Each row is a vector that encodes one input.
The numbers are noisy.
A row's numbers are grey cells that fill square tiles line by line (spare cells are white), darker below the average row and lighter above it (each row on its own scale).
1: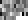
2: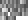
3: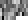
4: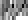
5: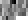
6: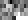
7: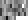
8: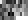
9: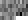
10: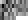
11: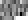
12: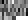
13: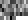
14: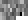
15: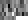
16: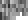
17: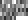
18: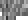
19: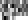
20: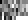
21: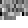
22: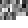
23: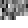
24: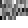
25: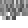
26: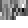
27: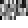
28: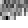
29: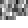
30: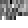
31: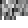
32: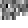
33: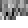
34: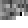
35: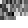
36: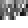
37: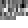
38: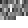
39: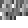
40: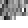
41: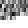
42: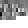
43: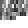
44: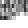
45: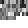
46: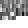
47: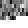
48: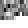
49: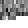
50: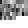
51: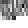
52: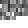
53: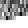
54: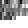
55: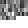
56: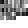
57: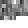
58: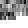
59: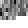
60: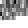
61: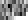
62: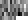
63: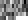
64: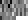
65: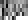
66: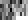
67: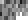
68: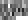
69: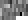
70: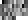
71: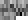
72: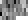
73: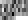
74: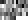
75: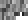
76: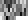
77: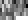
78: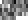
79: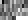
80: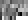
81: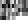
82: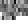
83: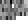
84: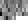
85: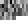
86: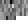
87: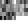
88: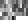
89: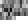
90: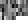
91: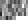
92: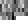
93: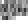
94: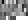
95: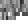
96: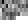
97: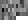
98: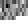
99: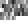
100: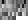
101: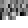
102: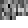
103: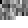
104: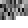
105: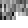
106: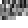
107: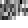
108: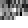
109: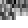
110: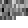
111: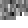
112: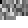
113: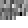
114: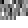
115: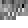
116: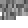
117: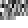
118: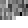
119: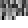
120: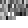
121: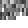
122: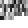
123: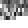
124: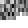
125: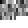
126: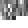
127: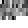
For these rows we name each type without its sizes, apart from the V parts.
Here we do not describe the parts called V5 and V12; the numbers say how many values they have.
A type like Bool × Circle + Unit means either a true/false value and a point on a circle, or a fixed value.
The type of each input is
Bool × Bool × Bool × Bool × (Line × V5 + V12).
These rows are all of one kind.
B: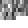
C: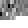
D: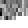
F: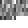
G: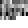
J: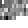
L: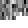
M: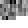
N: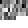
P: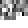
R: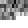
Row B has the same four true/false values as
J, N, P and R.
